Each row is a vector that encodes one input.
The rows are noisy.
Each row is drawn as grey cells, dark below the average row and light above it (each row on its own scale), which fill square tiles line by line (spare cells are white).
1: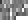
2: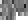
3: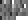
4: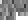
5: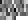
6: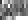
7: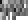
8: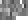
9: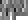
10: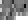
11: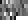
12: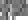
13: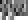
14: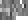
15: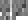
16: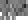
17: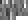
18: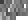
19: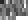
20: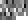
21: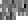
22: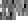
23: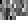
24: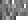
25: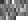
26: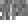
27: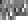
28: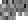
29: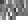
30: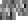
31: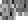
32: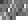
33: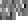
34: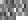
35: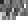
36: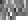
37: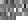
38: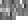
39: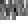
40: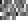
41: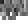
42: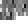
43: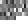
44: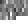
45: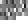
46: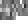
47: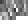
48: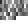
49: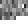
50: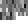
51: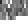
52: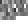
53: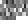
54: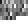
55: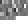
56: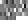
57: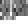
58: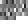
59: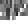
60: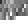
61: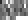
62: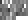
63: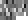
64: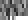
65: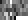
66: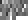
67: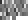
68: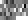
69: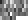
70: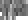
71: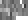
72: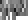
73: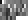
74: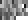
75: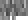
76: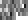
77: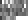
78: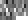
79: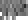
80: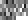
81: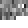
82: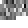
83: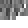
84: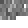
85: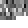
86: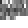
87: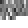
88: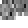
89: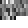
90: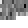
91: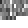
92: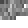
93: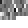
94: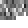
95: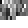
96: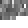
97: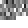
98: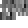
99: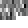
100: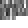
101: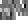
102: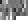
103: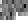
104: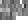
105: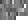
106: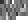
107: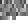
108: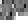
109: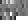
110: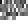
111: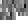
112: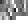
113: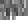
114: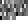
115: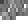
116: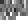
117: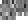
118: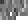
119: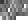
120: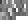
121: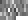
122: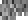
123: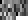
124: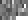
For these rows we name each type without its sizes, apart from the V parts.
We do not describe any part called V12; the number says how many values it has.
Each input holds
either a fixed value, or a node of a tree, or three true/false values and a value of V12.
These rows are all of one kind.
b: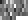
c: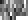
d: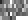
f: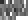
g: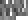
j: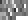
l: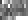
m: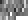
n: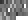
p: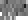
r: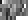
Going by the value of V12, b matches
c, d and r.
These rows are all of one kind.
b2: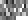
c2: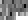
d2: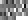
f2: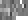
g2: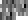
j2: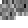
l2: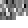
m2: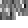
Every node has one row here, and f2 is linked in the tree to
m2.
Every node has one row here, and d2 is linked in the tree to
b2.
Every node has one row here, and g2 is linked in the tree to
c2, l2 and m2.
